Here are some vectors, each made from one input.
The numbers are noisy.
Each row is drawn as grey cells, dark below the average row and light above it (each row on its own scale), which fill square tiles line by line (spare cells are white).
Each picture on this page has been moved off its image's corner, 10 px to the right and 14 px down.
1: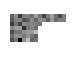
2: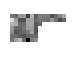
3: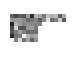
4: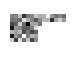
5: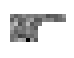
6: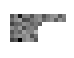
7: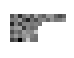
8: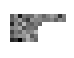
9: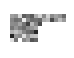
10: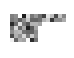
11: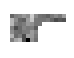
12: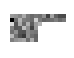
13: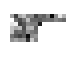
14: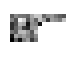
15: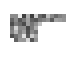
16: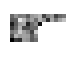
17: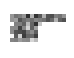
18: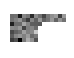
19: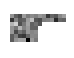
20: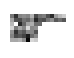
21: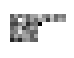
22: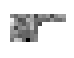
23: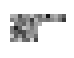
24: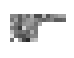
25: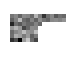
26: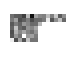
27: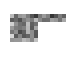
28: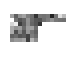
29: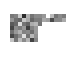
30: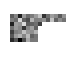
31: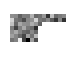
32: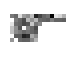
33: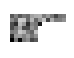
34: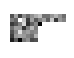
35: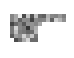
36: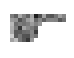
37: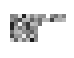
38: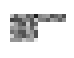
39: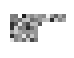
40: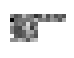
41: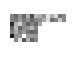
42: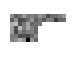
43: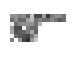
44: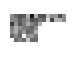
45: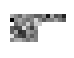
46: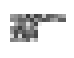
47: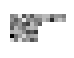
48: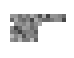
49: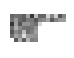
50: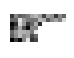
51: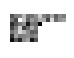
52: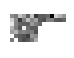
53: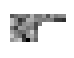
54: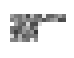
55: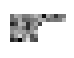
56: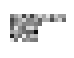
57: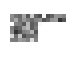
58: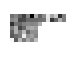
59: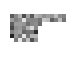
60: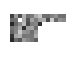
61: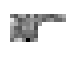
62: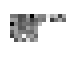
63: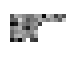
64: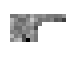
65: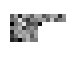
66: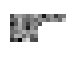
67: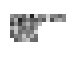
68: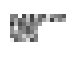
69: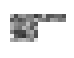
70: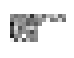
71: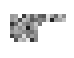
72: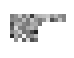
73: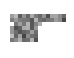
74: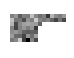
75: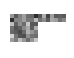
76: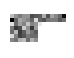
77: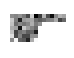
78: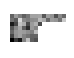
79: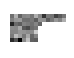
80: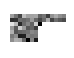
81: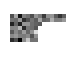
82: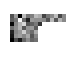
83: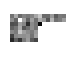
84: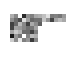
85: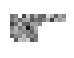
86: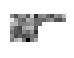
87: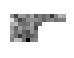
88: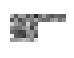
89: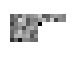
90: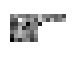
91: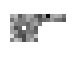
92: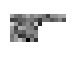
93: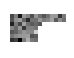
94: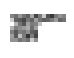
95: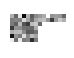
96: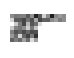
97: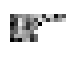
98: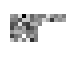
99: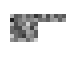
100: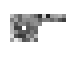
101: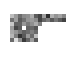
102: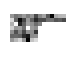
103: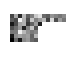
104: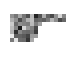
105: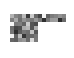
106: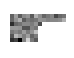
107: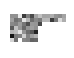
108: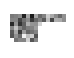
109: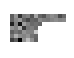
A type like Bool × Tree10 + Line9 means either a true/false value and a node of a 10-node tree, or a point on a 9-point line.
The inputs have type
Bool × Circle9 + Line4 × Line5.
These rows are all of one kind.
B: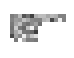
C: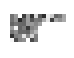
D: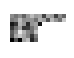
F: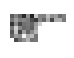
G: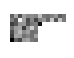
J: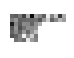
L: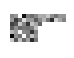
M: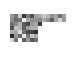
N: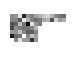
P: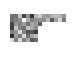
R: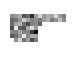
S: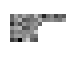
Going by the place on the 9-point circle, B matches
G, P and R.
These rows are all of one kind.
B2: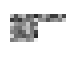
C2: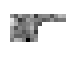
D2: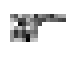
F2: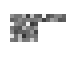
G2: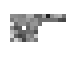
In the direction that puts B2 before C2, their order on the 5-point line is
B2, F2, G2, C2, D2.
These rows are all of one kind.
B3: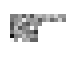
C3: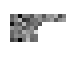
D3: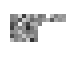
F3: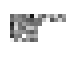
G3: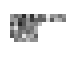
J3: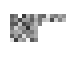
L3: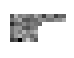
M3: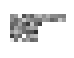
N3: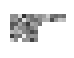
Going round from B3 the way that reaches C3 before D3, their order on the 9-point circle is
B3, F3, C3, G3, L3, J3, D3, N3, M3.
